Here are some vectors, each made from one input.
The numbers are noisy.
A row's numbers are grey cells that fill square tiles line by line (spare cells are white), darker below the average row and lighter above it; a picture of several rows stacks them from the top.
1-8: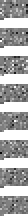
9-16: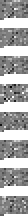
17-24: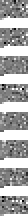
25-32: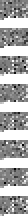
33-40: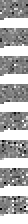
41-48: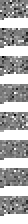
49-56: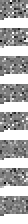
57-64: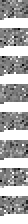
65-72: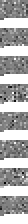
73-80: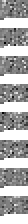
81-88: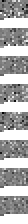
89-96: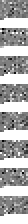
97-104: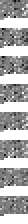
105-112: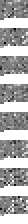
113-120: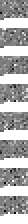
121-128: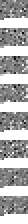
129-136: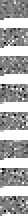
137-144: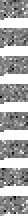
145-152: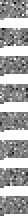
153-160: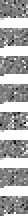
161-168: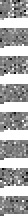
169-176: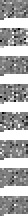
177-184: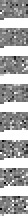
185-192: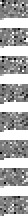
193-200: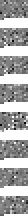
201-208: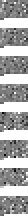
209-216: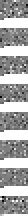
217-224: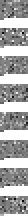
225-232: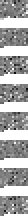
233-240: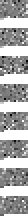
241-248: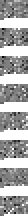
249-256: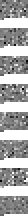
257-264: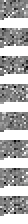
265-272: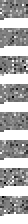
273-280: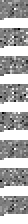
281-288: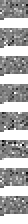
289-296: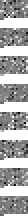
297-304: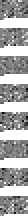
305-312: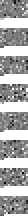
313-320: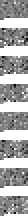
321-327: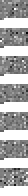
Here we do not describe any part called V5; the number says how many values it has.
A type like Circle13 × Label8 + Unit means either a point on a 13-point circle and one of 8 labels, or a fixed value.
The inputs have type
(Bool × (Line3 × Line3 + V5) + Line6 × Line7 × Line7) × Line7.
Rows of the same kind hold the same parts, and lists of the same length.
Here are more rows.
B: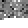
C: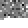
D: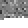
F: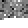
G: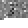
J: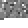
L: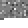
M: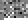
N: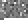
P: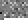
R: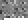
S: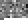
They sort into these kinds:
B, D, F, L, R, S
C, M
G, J, N, P

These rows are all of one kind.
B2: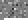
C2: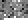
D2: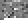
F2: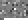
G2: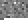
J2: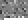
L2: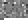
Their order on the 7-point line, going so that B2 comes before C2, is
J2, G2, L2, F2, B2, D2, C2.
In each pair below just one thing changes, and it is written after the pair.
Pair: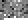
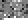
the place on one of the two 3-point lines
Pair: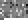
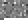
the true/false value
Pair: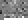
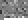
the place on one of the two 3-point lines
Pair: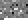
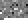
the place on one of the two 3-point lines
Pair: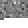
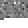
the place on one of the two 3-point lines
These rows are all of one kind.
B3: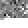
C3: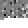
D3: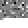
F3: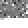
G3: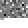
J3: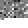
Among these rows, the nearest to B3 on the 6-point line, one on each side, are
D3 and J3.
